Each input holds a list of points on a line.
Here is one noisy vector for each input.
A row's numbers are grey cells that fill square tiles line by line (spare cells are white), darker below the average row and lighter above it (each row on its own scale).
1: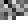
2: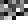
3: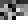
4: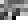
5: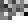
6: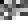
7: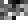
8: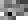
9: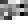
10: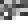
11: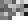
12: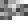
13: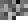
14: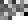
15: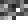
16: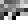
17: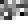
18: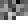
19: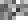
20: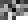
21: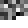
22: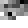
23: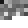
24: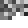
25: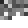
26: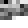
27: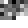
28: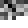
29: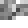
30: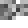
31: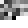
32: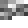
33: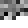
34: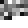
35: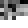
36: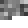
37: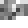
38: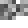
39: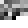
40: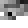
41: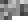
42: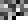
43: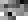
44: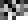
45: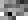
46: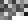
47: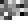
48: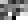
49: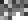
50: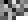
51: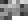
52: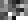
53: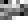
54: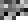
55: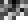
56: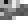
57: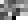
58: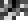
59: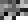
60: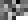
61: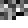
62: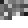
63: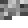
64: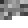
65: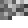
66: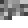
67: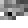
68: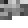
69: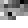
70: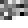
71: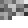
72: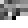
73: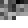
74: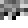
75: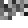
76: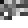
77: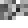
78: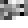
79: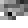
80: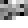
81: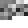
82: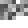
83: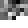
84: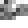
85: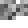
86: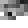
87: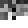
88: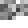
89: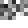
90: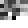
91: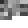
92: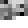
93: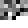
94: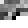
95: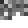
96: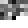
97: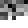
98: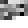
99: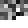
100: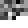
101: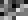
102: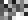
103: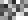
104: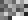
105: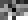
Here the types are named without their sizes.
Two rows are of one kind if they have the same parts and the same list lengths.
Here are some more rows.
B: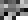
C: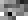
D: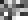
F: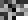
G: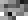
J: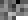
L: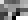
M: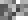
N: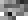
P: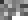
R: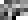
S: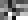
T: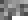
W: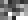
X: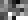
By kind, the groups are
B, F, J, L, R, S, W, X
C, G, N
D, M, P, T

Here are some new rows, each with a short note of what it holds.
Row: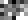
a list of two items
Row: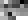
the empty list
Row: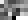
a list of two items
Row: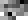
the empty list
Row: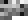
a list of one item
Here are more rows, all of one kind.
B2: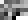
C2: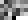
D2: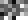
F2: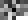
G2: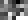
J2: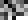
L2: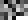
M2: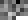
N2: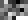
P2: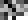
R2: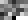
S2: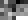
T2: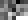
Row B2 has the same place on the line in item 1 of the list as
C2, D2 and R2.
